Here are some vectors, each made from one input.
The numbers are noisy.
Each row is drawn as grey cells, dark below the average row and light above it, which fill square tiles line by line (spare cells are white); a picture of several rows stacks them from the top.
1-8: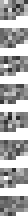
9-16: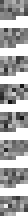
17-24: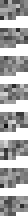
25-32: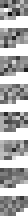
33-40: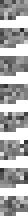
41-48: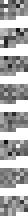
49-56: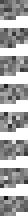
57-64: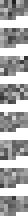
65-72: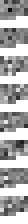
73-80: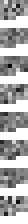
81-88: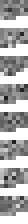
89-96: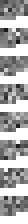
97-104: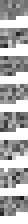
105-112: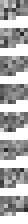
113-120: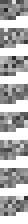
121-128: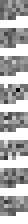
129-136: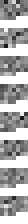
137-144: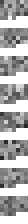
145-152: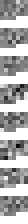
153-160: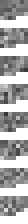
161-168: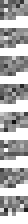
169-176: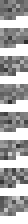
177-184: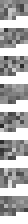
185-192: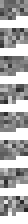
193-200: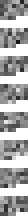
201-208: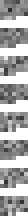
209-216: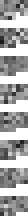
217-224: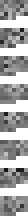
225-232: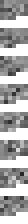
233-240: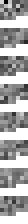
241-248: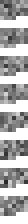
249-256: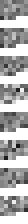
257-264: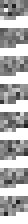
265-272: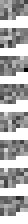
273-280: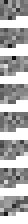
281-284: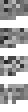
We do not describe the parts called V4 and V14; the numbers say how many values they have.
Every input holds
either a fixed value, or one of 5 labels and a value of V4, or a true/false value and a value of V14.
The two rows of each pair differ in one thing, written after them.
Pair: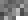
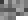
the true/false value
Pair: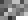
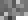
the value of V14
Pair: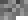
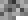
the true/false value
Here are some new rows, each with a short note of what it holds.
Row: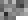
one of 5 labels and a value of V4
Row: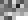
a fixed value
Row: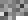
one of 5 labels and a value of V4
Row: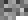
a true/false value and a value of V14
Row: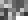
one of 5 labels and a value of V4
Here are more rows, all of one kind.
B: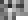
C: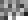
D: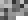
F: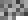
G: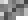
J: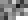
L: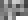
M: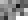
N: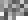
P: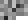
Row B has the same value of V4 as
C, F and N.
